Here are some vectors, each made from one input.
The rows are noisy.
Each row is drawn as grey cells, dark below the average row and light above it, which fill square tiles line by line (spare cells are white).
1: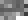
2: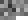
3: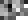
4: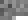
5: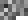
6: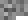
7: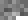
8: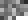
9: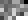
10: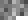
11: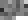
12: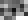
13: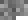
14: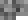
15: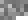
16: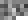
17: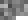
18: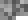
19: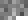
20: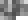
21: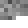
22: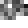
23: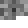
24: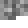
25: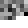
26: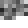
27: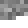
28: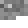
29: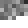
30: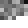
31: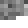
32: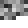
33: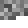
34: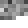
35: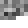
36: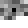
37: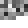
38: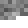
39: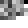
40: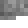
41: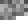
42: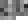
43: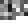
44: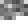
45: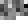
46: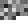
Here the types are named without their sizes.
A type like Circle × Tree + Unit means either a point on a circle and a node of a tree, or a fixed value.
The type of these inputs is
List(Line).
